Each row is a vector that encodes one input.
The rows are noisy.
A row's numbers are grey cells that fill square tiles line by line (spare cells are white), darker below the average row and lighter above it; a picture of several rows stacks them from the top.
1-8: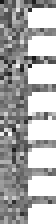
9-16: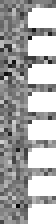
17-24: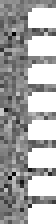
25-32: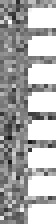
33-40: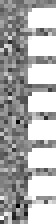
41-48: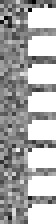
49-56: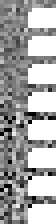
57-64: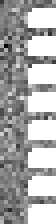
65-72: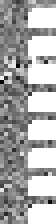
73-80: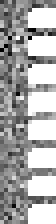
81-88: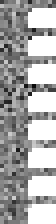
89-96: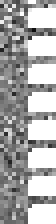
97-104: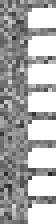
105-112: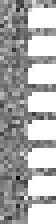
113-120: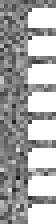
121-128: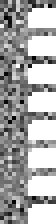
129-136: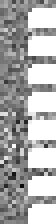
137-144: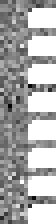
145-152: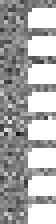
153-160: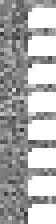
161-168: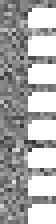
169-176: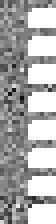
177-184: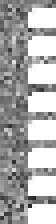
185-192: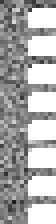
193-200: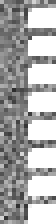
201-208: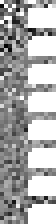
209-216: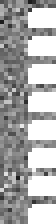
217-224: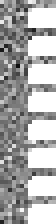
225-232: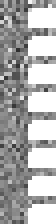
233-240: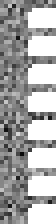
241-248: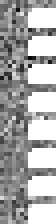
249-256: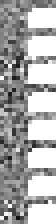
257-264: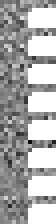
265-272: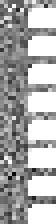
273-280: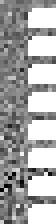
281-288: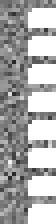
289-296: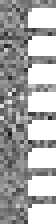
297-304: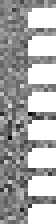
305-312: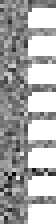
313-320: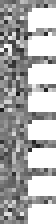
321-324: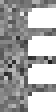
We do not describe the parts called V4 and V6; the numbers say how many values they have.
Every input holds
a node of a 10-node tree, together with either a point on a 9-point line, a true/false value and a value of V6, or a value of V4.
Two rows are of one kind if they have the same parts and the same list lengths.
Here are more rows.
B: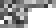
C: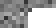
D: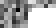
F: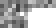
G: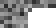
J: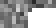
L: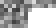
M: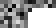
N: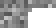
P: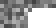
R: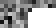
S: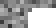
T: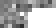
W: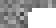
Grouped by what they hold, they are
B, G, J, N, P, S, W
C, D, F, L, M, R, T

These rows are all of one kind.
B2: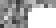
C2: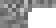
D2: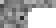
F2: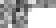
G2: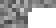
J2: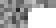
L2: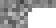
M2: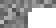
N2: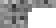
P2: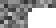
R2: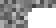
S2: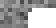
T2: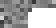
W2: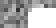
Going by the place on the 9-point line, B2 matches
G2, J2, M2 and S2.
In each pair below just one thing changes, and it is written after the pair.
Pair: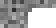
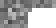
the true/false value
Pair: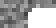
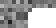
the value of V6
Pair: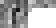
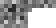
the node of the tree
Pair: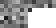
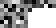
the node of the tree
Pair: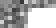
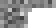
the true/false value
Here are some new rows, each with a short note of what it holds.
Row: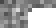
a node of a 10-node tree and a value of V4
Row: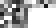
a point on a 9-point line, a node of a 10-node tree, a true/false value and a value of V6
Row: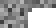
a node of a 10-node tree and a value of V4
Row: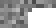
a node of a 10-node tree and a value of V4
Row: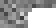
a point on a 9-point line, a node of a 10-node tree, a true/false value and a value of V6
